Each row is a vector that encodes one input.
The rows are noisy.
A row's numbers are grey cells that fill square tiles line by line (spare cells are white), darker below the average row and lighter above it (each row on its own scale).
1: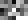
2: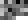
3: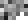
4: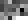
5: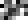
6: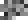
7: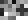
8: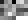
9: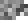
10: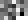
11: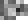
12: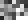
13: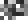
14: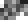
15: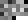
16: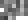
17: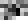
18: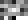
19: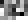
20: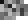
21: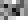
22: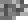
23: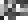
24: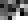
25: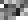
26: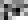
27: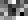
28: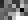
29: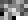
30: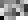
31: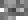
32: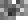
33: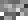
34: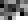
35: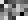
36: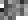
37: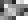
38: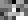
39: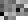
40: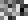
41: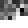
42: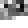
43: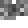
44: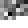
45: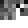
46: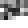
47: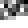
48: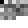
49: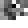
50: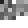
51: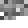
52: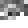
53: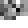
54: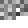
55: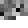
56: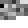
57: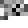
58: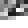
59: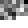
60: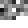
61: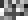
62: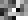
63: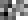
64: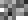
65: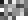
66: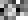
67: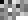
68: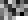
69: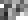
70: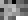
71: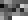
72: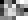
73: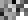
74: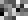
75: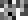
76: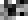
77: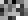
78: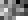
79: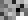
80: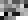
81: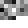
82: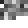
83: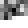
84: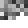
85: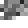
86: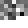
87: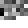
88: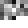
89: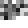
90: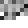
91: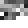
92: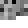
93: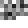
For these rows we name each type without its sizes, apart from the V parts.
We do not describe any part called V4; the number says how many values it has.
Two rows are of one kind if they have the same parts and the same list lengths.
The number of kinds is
3.
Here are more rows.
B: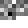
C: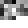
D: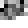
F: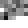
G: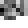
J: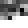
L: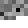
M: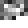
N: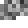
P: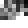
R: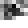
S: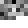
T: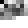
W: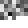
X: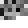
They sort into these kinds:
B, D, F, N, P, R, T, W
C, G, L, M, S, X
J

